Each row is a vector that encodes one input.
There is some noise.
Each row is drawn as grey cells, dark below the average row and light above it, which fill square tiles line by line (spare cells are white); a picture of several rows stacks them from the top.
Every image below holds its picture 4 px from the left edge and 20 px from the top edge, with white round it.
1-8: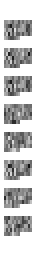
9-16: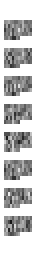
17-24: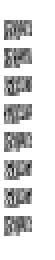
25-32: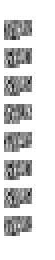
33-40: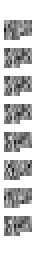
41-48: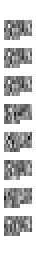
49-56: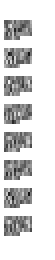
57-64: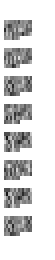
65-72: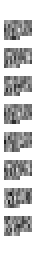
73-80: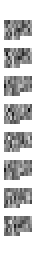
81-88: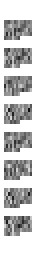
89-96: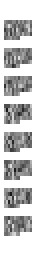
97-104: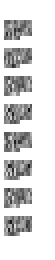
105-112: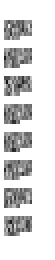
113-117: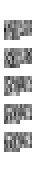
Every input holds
a point on an 8-point line and a true/false value.
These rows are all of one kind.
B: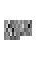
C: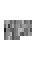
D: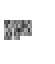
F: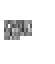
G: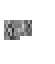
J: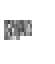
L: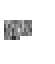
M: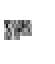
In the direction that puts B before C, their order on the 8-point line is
B, G, L, C, F, J, D, M.
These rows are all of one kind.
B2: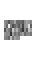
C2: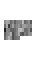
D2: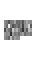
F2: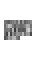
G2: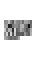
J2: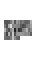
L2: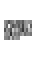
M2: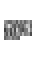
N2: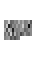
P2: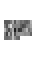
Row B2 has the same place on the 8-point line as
D2, L2 and M2.
